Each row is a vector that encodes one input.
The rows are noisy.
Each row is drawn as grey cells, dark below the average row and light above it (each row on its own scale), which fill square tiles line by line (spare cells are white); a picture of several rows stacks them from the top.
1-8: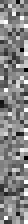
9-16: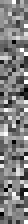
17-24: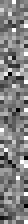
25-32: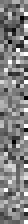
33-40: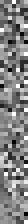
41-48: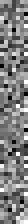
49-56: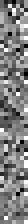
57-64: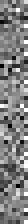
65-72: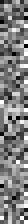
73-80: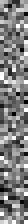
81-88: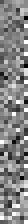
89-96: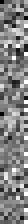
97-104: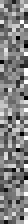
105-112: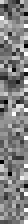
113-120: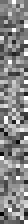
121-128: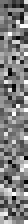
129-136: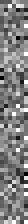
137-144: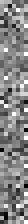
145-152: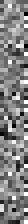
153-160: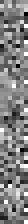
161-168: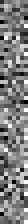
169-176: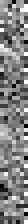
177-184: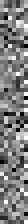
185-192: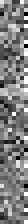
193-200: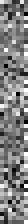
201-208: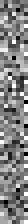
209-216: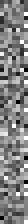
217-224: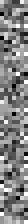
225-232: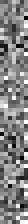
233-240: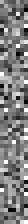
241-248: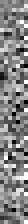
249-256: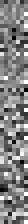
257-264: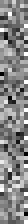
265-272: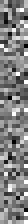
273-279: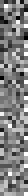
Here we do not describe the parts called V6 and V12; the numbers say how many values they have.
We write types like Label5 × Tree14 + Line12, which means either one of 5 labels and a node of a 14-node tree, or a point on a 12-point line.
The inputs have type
Bool × Bool × Bool × Line14 × V6 × V12.
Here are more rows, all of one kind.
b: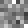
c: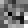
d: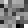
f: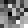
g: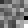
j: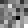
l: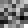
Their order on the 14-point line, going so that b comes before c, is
j, g, f, b, d, l, c.
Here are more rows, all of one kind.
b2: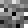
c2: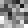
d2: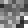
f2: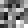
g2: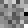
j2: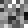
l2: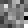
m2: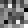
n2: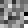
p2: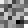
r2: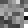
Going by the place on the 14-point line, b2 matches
f2 and g2.
